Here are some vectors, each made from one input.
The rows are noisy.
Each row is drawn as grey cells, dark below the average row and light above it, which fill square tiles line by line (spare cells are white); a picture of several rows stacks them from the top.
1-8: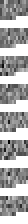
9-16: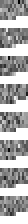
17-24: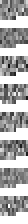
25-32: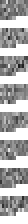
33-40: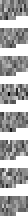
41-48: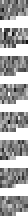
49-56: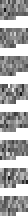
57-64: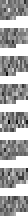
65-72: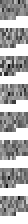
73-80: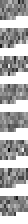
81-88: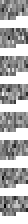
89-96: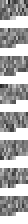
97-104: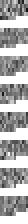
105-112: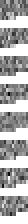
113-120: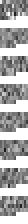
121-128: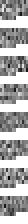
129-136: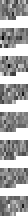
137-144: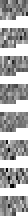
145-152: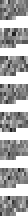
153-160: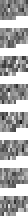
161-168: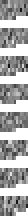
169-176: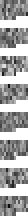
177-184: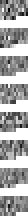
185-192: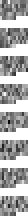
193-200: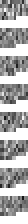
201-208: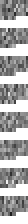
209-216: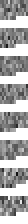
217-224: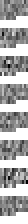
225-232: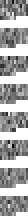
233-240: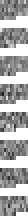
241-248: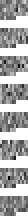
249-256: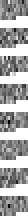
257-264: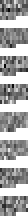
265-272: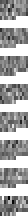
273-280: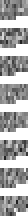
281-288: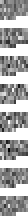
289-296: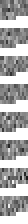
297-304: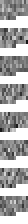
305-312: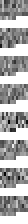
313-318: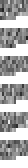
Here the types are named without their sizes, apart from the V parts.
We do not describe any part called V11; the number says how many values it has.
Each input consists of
either two values of V11, or a list of points on a line.
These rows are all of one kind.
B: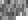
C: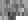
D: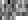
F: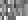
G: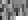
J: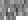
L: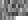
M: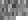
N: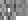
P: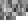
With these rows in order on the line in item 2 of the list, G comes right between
J and L.
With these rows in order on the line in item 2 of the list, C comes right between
B and P.
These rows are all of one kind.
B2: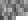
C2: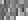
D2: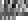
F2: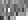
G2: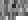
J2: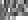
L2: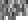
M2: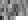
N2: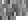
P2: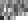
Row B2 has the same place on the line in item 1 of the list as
G2 and P2.
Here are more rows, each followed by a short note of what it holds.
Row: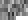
a list of two items
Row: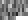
a list of two items
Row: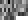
a list of one item
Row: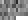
a list of two items
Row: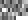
the empty list
